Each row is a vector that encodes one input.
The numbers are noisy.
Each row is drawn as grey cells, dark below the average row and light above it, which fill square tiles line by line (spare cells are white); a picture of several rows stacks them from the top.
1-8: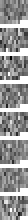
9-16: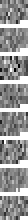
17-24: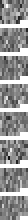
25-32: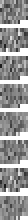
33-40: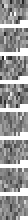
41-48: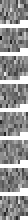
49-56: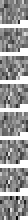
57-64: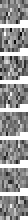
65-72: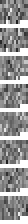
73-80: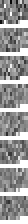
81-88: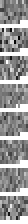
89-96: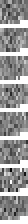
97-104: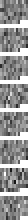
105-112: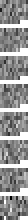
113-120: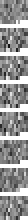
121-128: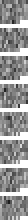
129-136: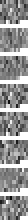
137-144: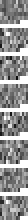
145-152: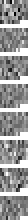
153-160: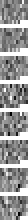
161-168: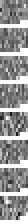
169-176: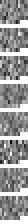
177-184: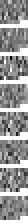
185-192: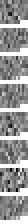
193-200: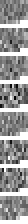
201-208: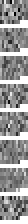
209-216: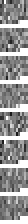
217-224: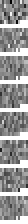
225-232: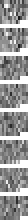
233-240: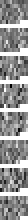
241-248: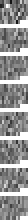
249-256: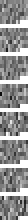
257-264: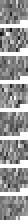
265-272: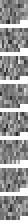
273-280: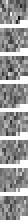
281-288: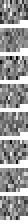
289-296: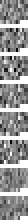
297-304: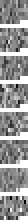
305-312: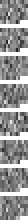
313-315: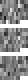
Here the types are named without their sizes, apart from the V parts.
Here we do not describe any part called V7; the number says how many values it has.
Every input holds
a point on a line and a true/false value, together with either a point on a line, or a list of values of V7.
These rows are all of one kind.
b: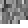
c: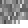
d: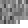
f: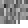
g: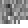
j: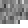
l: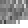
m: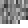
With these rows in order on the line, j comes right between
d and m.
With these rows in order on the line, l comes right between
b and c.
